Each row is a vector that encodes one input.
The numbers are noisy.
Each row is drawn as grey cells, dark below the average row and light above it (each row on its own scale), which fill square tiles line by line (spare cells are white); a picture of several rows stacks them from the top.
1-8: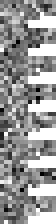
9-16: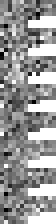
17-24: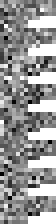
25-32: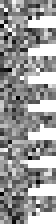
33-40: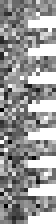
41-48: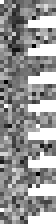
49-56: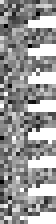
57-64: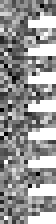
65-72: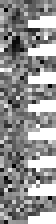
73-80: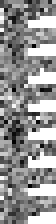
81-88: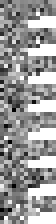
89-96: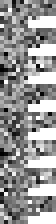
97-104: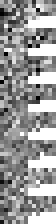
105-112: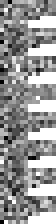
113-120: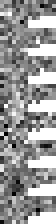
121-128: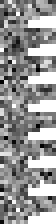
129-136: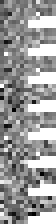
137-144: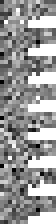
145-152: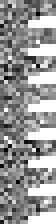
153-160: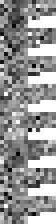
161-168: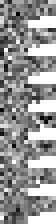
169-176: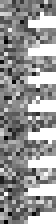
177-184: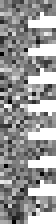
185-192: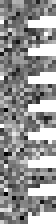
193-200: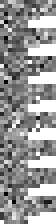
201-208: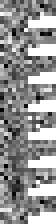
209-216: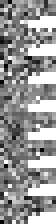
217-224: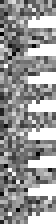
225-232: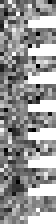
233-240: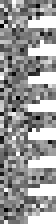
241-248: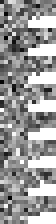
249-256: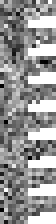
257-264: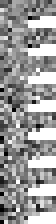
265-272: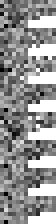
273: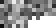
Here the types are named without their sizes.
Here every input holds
either a point on a circle, or five true/false values.
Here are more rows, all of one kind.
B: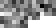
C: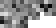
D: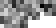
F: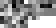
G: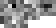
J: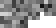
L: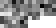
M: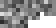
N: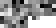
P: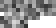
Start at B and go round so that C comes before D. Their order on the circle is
B, L, N, F, G, P, M, C, J, D.
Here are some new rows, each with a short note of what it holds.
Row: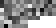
five true/false values
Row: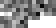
a point on a circle
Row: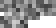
a point on a circle
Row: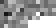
five true/false values
